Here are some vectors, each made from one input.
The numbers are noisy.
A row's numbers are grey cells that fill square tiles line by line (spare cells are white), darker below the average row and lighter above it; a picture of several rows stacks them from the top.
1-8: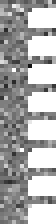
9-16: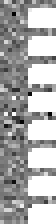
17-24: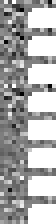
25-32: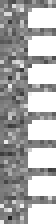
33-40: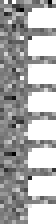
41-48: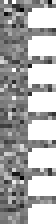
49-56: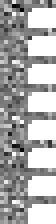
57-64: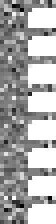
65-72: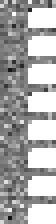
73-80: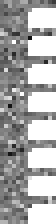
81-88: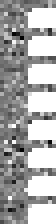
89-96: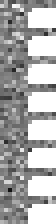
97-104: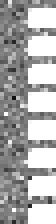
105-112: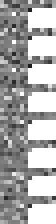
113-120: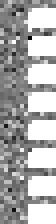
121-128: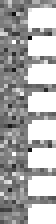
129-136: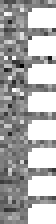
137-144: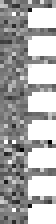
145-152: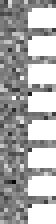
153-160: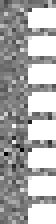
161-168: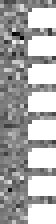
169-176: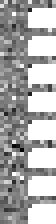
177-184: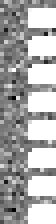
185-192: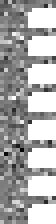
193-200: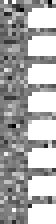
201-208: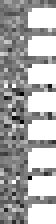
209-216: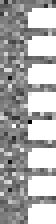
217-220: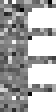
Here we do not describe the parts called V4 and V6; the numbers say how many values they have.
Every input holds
a true/false value, together with either a point on a 9-point line and a value of V6, or a value of V4.
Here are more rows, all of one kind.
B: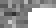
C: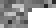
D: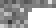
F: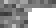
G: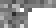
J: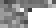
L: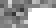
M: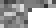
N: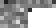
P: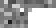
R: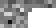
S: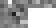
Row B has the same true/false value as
F, L and S.
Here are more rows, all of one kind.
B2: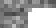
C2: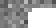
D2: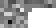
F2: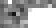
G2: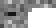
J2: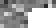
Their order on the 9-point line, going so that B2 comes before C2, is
D2, F2, G2, B2, C2, J2.
